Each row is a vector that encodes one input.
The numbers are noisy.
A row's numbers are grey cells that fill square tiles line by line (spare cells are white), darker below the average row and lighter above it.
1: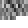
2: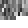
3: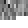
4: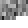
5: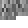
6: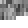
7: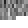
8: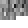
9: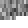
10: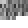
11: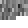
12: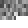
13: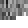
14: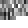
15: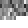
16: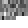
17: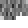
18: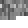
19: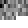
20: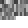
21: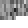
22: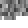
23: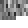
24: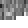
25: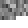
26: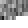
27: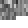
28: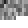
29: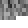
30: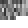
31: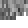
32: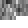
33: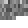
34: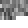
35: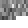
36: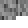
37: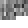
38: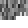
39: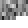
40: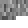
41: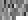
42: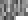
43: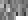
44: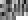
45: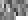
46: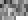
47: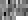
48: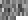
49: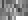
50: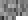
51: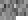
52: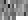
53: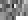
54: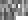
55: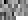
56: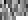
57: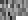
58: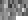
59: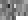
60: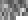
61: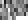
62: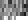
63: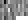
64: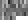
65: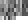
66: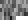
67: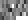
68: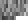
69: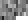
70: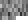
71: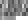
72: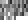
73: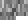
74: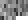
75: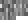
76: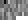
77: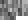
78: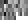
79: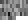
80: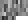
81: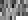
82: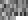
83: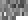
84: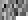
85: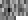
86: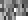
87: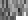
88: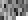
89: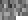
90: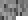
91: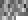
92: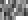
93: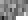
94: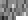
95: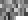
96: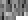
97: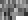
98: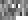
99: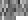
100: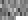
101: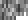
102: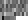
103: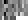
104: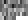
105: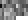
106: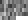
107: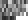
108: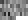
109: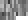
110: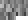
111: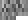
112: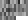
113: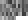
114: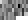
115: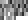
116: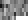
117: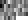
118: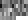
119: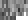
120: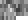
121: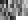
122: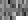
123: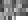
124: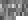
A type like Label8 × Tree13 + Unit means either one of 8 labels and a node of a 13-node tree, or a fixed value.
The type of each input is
(Circle11 + Line10) × Tree11.
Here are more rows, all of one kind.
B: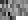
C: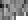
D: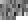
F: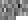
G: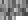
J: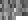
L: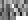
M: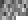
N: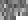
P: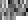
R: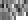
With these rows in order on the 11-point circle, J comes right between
C and N.
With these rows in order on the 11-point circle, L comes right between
B and R.
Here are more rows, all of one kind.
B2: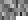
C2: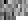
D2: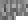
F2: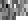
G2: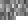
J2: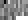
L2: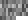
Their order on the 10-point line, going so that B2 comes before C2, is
F2, B2, L2, J2, D2, G2, C2.
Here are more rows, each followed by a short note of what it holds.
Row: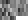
a point on an 11-point circle and a node of an 11-node tree
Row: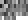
a point on an 11-point circle and a node of an 11-node tree
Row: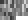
a point on an 11-point circle and a node of an 11-node tree
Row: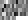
a point on a 10-point line and a node of an 11-node tree
